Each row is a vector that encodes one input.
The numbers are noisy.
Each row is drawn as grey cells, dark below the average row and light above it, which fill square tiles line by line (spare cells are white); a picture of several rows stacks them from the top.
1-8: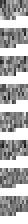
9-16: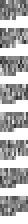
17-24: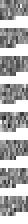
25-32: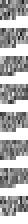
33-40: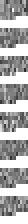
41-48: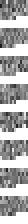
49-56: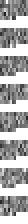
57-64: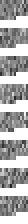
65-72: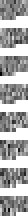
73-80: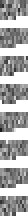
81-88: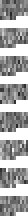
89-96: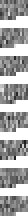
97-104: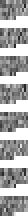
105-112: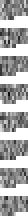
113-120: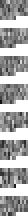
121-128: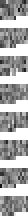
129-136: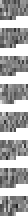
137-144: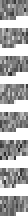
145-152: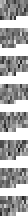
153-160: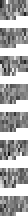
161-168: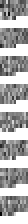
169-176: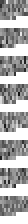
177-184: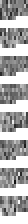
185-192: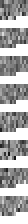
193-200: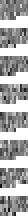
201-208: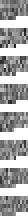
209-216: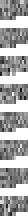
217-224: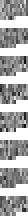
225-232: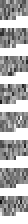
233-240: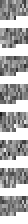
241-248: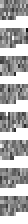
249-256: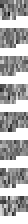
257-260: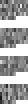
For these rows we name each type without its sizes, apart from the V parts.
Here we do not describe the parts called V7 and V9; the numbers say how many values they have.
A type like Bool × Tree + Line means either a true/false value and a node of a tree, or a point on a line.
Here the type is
Bool × (Line × V7 + V9) × Tree.
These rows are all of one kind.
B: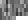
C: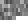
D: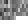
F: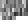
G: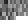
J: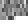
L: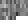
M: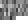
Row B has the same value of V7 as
C and D.
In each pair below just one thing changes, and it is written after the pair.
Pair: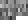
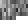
the value of V7
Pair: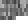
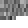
the place on the line
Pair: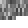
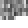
the true/false value
